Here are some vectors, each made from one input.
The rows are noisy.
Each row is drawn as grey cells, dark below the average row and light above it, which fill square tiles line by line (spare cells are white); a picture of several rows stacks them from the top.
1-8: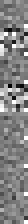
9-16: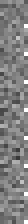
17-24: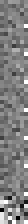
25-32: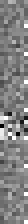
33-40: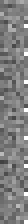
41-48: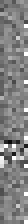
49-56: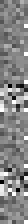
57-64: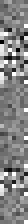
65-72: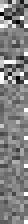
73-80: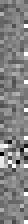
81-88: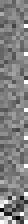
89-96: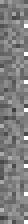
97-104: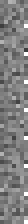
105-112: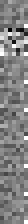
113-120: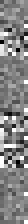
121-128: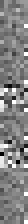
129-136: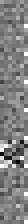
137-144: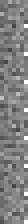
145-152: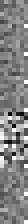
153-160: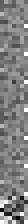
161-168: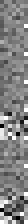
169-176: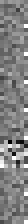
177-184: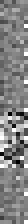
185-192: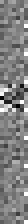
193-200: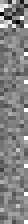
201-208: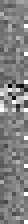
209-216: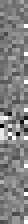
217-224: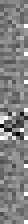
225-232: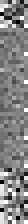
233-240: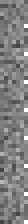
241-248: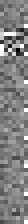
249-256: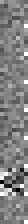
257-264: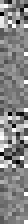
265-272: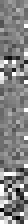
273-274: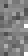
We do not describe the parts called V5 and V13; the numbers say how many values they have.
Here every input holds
either a node of a 9-node tree, a true/false value and a value of V13, or a value of V5.
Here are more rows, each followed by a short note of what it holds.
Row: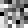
a value of V5
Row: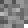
a node of a 9-node tree, a true/false value and a value of V13
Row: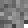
a node of a 9-node tree, a true/false value and a value of V13
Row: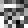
a value of V5
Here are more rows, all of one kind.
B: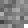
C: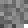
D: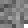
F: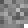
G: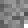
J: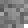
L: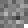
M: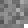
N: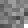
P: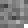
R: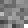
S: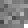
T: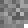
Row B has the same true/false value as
C, D, J and R.
